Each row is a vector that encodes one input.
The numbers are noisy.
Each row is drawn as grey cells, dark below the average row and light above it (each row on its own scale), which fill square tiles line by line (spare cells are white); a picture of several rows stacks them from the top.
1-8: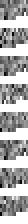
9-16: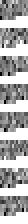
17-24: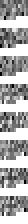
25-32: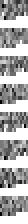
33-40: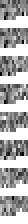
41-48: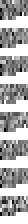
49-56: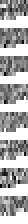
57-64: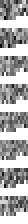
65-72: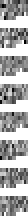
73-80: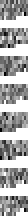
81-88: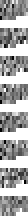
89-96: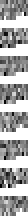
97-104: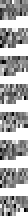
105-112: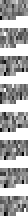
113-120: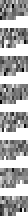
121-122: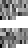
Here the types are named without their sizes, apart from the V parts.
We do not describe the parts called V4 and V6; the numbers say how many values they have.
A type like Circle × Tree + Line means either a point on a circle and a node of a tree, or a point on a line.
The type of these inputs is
Bool × Line × Line × V6 + V4.
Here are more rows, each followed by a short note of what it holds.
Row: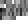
a point on each of two lines, a true/false value and a value of V6
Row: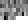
a value of V4
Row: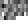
a value of V4
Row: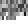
a point on each of two lines, a true/false value and a value of V6
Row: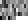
a point on each of two lines, a true/false value and a value of V6
